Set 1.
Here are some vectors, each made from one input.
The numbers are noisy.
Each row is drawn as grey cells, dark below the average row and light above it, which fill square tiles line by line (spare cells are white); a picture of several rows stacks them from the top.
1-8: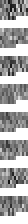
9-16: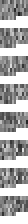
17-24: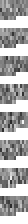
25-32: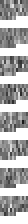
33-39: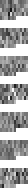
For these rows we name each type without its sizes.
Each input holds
three true/false values.
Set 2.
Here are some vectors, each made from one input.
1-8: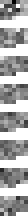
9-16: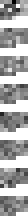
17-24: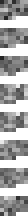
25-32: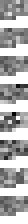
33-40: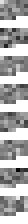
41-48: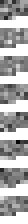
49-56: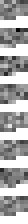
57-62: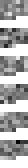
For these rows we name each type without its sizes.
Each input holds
either a fixed value, or a node of a tree.
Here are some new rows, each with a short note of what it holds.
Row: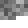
a node of a tree
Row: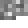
a node of a tree
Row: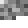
a node of a tree
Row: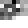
a fixed value
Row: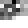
a fixed value
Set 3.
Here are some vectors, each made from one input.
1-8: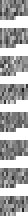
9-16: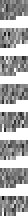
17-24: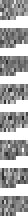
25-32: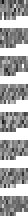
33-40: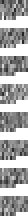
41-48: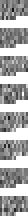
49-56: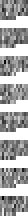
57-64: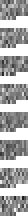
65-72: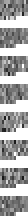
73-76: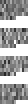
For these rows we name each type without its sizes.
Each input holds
a point on a line.
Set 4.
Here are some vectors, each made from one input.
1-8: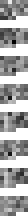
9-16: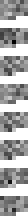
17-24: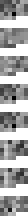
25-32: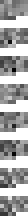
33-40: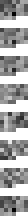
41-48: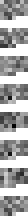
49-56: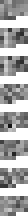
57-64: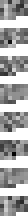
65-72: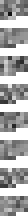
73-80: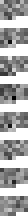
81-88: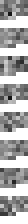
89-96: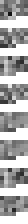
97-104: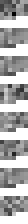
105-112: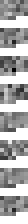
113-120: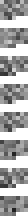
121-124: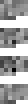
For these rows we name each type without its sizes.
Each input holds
a node of a tree.
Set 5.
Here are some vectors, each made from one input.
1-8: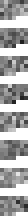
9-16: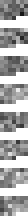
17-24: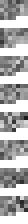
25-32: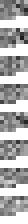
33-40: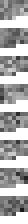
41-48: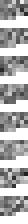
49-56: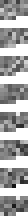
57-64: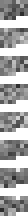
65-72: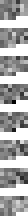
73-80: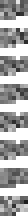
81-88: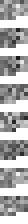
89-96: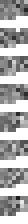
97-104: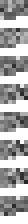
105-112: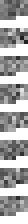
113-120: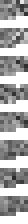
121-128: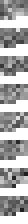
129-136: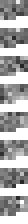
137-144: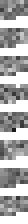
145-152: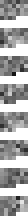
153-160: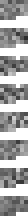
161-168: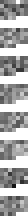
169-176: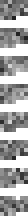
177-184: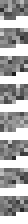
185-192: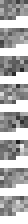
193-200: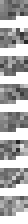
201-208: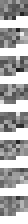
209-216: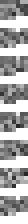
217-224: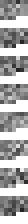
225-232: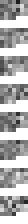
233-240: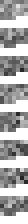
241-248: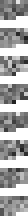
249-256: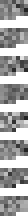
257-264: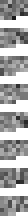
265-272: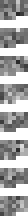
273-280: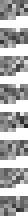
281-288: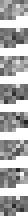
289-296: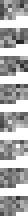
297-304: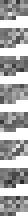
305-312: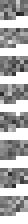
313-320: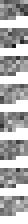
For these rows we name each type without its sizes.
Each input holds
either a fixed value, or a node of a tree.
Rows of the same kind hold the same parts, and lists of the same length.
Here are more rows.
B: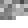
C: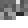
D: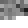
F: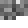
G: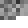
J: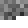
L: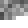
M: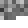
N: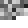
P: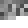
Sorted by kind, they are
B, C, D, F, G, J, L, M, P
N

